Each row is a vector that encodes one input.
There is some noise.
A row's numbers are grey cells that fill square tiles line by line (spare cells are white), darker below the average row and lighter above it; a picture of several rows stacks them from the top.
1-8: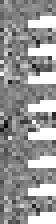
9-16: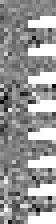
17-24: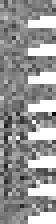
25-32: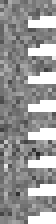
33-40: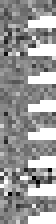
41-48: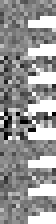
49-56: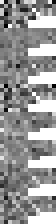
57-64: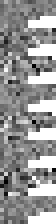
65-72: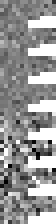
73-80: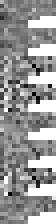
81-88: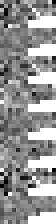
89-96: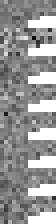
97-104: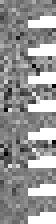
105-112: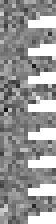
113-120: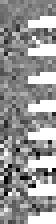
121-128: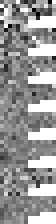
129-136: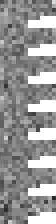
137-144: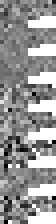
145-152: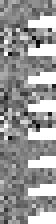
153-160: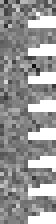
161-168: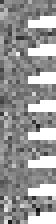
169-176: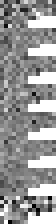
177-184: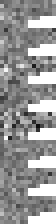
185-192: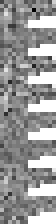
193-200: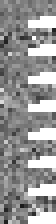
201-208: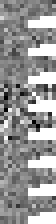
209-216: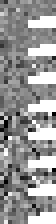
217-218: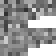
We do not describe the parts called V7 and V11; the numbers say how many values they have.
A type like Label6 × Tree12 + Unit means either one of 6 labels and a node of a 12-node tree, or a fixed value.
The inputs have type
(Circle6 + Unit) × Label6 × V7 × V11.
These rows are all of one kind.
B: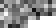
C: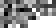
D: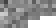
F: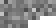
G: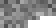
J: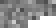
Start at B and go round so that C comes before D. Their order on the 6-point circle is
B, C, J, G, D, F.
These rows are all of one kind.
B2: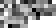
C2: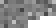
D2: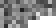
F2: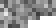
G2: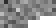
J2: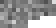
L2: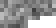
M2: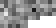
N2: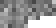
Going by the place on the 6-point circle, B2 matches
C2, D2 and J2.
